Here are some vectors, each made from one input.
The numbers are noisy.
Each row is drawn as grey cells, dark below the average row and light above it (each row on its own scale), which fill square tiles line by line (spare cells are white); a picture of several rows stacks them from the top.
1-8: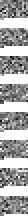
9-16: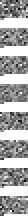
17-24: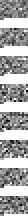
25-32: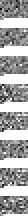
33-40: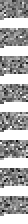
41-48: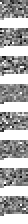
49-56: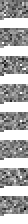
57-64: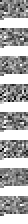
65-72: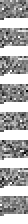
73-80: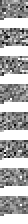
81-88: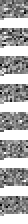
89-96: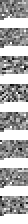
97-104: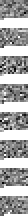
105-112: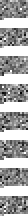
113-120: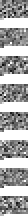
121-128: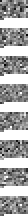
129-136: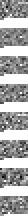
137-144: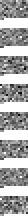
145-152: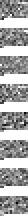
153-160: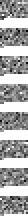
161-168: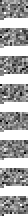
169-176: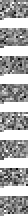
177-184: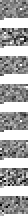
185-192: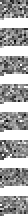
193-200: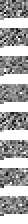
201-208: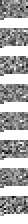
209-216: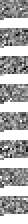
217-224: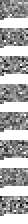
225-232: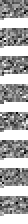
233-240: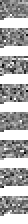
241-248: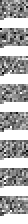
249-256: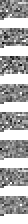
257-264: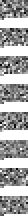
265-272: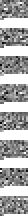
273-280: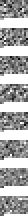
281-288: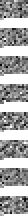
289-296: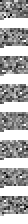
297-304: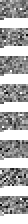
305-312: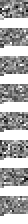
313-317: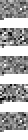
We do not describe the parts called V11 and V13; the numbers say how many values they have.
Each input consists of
a value of V11, together with either a point on a 4-point line, or a node of a 14-node tree and a value of V13.
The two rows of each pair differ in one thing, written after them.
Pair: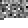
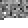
the value of V13
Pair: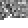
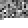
the value of V11
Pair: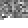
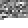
the node of the tree
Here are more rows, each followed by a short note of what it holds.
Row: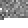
a node of a 14-node tree, a value of V11 and a value of V13
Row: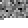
a point on a 4-point line and a value of V11
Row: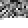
a point on a 4-point line and a value of V11
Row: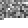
a node of a 14-node tree, a value of V11 and a value of V13
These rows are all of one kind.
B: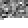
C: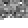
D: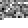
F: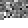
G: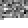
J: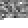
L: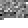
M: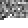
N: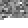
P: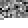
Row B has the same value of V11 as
C, J and N.
